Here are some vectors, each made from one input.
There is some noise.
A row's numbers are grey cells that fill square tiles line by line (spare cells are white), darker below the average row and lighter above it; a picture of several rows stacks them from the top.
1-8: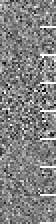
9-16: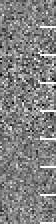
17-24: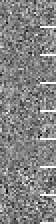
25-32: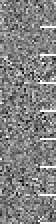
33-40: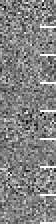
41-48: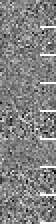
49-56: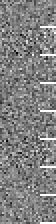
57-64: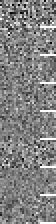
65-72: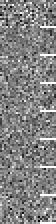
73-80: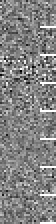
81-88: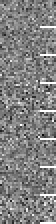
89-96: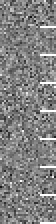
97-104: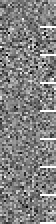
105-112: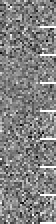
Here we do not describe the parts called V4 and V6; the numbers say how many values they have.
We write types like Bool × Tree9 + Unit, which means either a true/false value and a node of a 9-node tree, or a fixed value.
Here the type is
(Bool × Line5 + V4) × V6.
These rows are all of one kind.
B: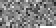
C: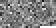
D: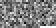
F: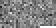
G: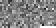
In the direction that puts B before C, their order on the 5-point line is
B, G, C, F, D.
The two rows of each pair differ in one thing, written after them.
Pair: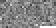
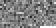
the value of V6
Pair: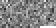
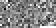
the place on the 5-point line
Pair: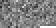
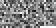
the true/false value
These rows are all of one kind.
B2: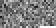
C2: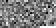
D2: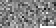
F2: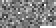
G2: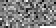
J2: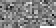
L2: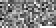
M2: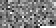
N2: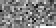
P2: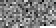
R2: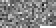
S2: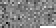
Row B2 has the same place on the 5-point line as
J2, L2, P2 and R2.
